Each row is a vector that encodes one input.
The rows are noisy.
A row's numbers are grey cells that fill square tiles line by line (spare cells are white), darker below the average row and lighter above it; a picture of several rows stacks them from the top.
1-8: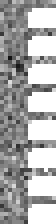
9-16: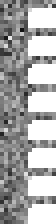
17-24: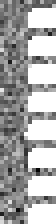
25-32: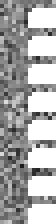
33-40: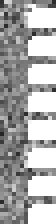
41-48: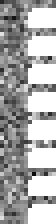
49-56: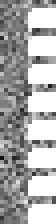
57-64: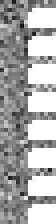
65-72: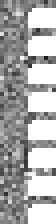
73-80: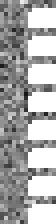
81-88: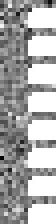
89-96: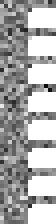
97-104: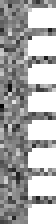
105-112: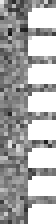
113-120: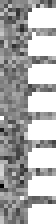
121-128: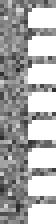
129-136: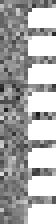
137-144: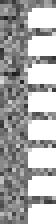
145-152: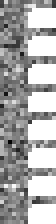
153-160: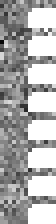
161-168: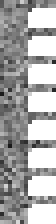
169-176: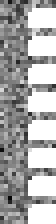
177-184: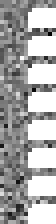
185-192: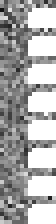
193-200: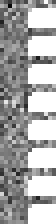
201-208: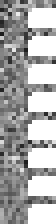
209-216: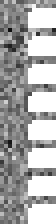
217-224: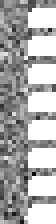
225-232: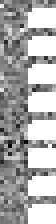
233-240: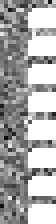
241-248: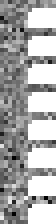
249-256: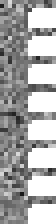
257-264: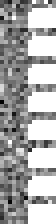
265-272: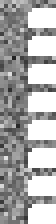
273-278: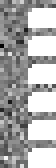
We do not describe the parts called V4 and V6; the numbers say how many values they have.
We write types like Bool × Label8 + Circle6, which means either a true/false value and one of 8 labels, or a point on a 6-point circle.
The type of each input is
Label8 × Label8 + (Line5 + V6) × (Line8 + V4).
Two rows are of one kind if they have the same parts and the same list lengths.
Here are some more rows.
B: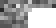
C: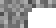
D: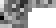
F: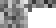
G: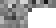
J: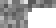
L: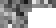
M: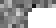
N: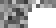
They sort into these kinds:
B
C, G
D, L, N
F, J
M

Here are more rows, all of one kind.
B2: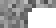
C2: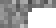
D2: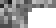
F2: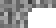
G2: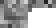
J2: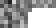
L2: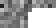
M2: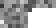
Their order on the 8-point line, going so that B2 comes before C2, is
F2, B2, C2, G2, J2, M2, L2, D2.
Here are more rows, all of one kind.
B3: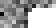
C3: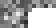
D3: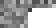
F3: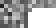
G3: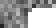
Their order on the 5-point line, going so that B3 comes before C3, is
F3, B3, G3, C3, D3.
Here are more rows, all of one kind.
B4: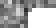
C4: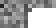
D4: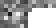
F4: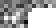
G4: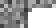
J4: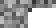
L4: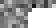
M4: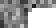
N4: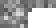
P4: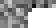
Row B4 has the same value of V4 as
D4 and N4.
